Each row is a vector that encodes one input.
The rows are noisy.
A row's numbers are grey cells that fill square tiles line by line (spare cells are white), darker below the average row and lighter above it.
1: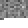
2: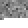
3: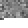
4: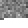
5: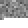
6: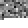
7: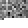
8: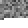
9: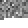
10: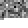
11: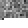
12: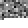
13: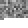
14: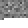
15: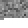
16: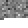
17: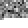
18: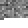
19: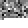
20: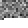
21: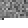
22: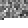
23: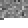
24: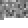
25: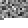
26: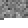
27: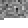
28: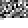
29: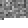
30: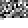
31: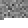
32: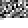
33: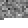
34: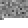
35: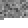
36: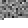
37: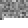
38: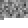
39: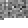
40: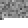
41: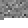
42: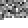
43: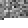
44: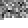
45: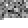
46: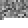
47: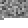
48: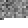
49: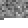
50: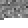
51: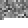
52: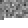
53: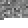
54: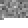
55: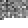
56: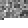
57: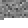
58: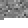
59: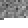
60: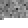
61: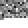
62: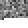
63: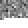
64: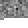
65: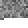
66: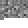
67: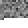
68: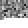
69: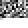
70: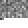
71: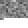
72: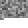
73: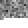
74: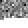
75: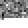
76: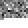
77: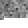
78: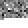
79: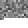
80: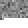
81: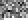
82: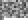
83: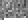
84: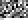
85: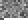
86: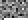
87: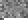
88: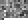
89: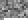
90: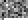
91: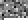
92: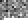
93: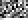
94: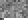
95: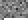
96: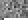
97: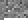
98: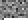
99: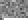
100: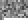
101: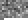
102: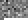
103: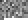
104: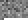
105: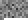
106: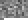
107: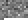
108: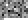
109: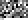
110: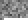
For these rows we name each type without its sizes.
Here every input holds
a list of items, each a point on a line and a true/false value.
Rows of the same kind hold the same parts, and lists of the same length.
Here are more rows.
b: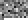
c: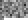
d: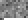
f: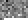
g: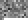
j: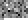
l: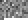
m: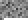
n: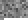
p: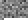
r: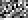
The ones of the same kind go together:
b, j
c, l
d, f, g, m, n, p
r

